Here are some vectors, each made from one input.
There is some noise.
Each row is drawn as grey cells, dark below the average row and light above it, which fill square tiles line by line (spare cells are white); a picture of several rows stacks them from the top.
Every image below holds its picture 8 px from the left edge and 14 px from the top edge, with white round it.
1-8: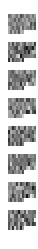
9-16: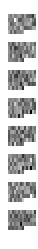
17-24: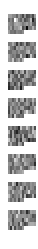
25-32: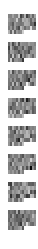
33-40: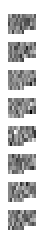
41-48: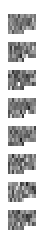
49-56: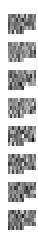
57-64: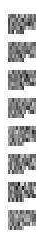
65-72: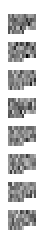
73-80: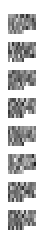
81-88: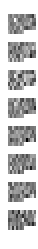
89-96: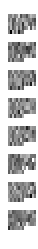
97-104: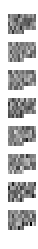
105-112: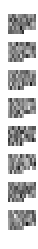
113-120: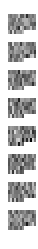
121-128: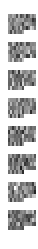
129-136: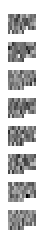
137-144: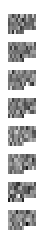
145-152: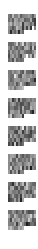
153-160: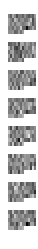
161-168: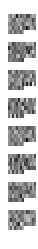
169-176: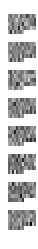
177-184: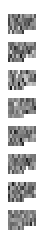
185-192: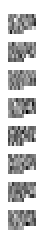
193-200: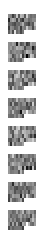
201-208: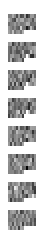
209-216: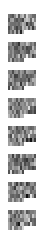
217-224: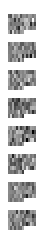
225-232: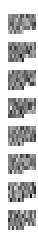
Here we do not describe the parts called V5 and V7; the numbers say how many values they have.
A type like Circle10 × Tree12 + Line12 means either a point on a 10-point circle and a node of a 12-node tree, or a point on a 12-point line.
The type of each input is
Bool × Bool × Bool × Bool + Line4 × (Line4 + V7) × V5.
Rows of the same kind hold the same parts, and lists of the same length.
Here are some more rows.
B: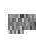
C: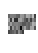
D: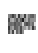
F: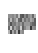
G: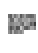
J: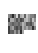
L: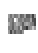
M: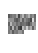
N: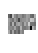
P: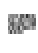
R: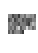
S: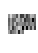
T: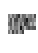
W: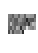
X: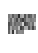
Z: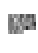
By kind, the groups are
B, F, G, L, N, P, S, Z
C, M, R, T, W
D, J, X

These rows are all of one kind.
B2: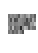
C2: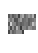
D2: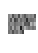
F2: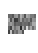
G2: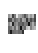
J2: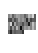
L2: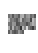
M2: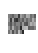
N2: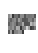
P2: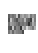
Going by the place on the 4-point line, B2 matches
D2 and P2.
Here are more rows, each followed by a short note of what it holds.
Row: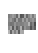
four true/false values
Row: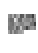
four true/false values
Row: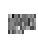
a point on a 4-point line, a value of V5 and a value of V7
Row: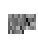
a point on a 4-point line, a value of V5 and a value of V7
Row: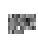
a point on a 4-point line, a value of V5 and a value of V7
